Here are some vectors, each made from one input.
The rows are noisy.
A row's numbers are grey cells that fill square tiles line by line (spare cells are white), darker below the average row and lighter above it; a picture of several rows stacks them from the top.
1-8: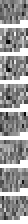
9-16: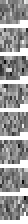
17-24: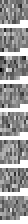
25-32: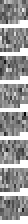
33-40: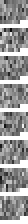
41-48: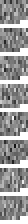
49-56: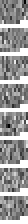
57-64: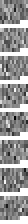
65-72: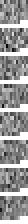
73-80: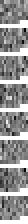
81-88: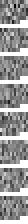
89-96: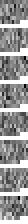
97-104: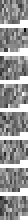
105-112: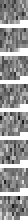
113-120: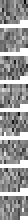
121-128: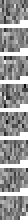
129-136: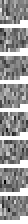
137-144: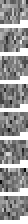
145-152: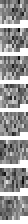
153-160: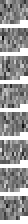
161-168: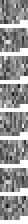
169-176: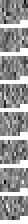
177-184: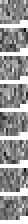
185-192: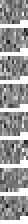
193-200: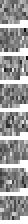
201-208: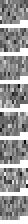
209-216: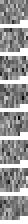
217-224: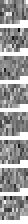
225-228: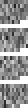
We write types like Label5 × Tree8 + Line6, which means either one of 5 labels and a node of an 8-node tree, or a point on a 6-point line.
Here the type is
Circle9 × Line9 + List2(Circle11).
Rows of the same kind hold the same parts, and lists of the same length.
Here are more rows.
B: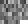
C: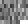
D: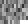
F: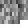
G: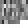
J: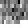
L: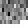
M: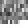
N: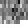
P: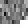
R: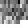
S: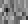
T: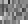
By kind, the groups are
B, C, D, M, S
F, G, P
J, N, R
L, T

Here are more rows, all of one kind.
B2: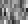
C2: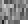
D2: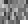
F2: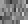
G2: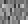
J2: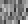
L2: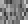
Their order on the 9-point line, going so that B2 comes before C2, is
B2, C2, L2, F2, D2, G2, J2.
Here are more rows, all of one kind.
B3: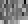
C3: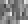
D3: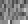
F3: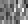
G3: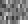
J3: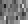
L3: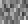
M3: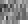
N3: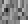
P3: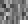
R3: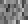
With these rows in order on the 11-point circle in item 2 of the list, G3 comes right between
D3 and N3.
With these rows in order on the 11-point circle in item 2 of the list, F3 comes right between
C3 and M3.
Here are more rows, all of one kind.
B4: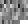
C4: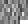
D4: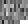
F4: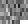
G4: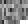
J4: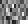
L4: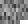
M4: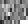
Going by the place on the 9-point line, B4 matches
D4 and G4.
